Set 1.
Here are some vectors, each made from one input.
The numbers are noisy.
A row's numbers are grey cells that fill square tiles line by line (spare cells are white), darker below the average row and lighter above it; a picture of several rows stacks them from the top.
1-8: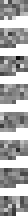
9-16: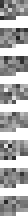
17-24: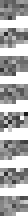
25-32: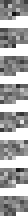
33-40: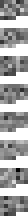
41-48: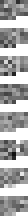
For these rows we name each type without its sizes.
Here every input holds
a node of a tree and a true/false value.
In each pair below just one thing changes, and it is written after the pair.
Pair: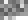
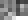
the node of the tree
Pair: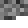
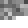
the true/false value
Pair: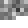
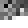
the true/false value
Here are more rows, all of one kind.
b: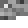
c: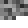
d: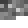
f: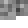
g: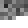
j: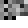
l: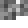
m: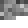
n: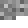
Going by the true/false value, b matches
f, m and n.
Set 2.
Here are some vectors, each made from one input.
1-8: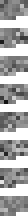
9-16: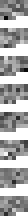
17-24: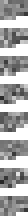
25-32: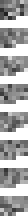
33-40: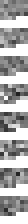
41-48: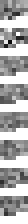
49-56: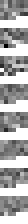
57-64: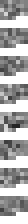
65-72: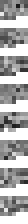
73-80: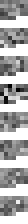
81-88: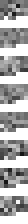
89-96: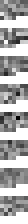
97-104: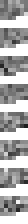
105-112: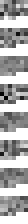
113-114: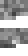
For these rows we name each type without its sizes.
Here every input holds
a point on a line and a true/false value.
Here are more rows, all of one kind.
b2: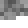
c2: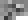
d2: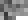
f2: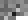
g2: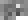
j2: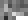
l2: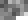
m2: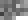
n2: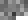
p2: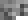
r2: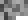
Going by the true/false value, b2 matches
f2 and j2.
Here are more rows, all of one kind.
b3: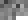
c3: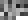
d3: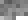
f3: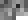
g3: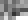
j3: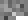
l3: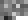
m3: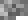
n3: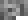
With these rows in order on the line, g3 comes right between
f3 and m3.
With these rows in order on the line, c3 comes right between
d3 and j3.
